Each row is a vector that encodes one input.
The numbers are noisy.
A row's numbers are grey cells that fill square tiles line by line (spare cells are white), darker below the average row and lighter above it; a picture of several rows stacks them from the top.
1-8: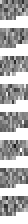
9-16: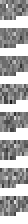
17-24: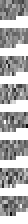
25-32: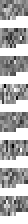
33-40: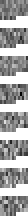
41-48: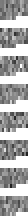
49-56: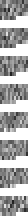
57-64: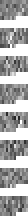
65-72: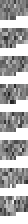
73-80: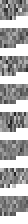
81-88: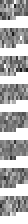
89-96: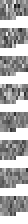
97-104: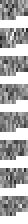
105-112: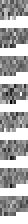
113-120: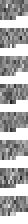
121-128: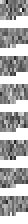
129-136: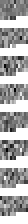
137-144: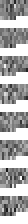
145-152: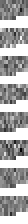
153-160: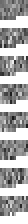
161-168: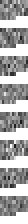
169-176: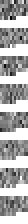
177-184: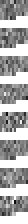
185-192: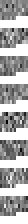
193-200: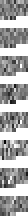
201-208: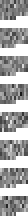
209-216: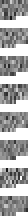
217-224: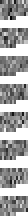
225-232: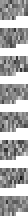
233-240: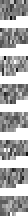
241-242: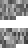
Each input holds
a list of up to two points on a 5-point circle.
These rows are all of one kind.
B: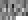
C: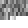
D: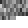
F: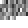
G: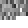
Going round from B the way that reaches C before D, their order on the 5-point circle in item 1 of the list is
B, G, F, C, D.
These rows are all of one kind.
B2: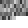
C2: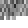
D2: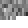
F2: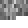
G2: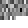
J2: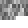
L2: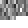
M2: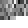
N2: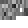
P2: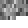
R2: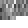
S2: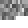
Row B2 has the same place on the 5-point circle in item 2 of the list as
L2 and N2.
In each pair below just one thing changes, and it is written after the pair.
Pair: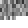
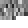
the place on the 5-point circle in item 1 of the list
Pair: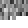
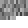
the place on the 5-point circle in item 2 of the list
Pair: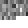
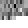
the place on the 5-point circle in item 1 of the list
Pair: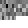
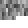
the place on the 5-point circle in item 2 of the list
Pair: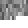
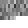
the place on the 5-point circle in item 1 of the list
